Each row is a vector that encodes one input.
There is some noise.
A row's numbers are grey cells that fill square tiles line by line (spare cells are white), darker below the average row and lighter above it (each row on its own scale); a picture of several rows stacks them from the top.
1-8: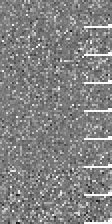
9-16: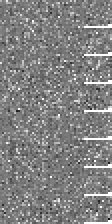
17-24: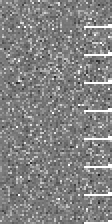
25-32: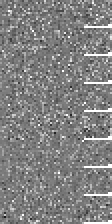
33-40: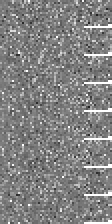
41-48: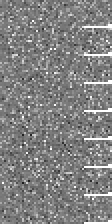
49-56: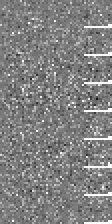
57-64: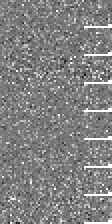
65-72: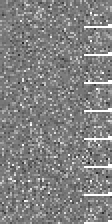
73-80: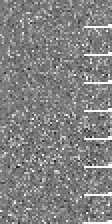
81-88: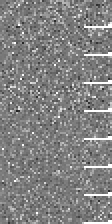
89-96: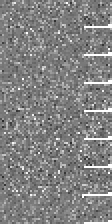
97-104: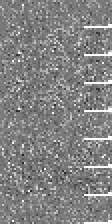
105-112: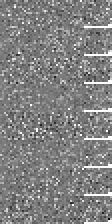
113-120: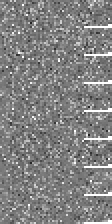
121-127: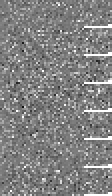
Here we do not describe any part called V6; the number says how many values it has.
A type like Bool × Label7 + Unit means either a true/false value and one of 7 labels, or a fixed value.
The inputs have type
(Bool × Circle9 + Unit) × V6 + Line5.
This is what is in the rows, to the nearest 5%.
About 20% of them hold a point on a 5-point line. The rest hold a value of V6, together with either a point on a 9-point circle and a true/false value, or a fixed value.
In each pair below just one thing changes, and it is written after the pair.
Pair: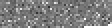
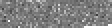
the value of V6
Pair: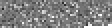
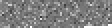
the true/false value
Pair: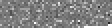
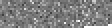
the place on the 9-point circle
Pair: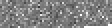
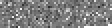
the place on the 9-point circle
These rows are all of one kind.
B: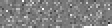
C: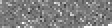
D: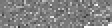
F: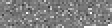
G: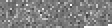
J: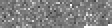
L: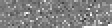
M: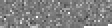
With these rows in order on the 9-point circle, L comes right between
B and J.
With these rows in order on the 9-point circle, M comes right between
G and J.
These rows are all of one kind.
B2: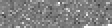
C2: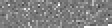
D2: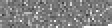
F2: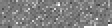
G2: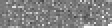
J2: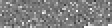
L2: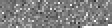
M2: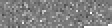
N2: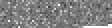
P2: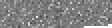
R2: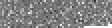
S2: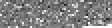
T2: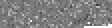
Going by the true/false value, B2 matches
C2, F2, L2 and N2.
